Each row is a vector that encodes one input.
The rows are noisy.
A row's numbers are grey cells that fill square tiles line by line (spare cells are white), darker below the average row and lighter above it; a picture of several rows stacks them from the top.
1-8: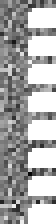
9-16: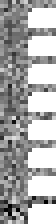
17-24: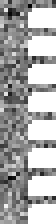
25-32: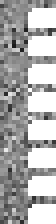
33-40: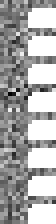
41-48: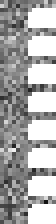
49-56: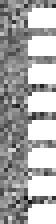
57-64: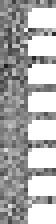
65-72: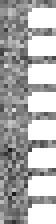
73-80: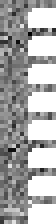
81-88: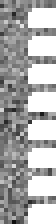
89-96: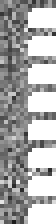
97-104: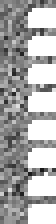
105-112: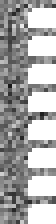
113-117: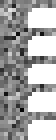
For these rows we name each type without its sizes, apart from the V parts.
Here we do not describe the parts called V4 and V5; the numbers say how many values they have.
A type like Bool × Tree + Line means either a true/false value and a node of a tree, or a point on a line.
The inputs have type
(Bool × V5 + Line × Line) × V4.
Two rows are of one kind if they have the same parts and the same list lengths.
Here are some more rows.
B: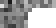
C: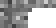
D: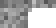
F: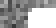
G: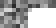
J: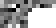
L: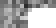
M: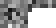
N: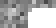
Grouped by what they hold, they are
B, D, N
C, F, G, J, L, M

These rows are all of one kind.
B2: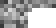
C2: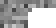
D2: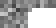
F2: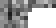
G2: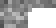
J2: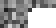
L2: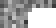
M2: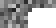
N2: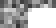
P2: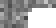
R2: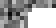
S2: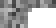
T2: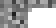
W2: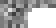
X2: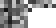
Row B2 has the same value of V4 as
C2, G2, L2 and N2.
